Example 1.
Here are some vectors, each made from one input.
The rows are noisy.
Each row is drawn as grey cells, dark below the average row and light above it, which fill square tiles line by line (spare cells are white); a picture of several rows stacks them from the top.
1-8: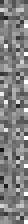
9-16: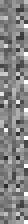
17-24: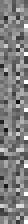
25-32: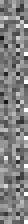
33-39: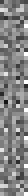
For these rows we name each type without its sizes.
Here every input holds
a point on a line and a true/false value.
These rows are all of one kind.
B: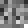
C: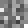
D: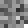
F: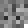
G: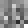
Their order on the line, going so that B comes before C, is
B, D, F, G, C.
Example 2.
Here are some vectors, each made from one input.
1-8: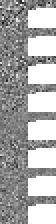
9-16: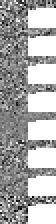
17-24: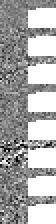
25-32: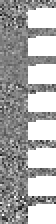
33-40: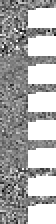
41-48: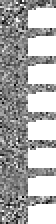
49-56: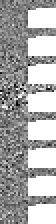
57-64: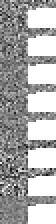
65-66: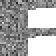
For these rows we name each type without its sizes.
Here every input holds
either a point on a circle and a true/false value, or a fixed value.
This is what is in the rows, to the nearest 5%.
About 85% of them hold a point on a circle and a true/false value. The rest hold a fixed value.
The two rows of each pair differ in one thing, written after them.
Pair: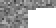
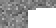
the place on the circle
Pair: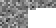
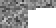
the place on the circle
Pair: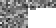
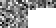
the true/false value
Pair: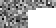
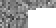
the true/false value
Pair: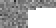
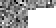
the true/false value
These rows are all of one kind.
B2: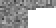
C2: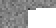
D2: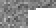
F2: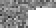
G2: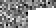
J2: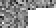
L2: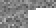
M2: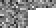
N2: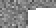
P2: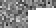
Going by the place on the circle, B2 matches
C2, G2, J2 and P2.
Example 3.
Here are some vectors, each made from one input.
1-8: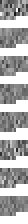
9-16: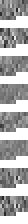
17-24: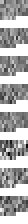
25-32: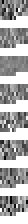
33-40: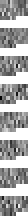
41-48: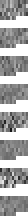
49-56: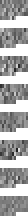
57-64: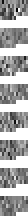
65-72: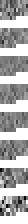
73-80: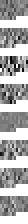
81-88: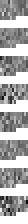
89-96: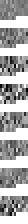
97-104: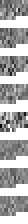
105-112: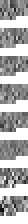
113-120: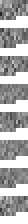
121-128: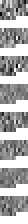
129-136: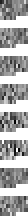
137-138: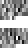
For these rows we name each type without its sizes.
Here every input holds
either a fixed value, or a node of a tree and three true/false values.
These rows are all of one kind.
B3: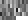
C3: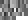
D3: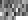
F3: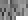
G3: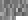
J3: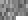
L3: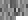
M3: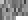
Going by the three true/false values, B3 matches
L3 and M3.
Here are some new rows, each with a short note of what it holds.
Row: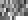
a node of a tree and three true/false values
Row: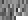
a node of a tree and three true/false values
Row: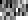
a node of a tree and three true/false values
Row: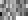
a fixed value
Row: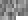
a fixed value
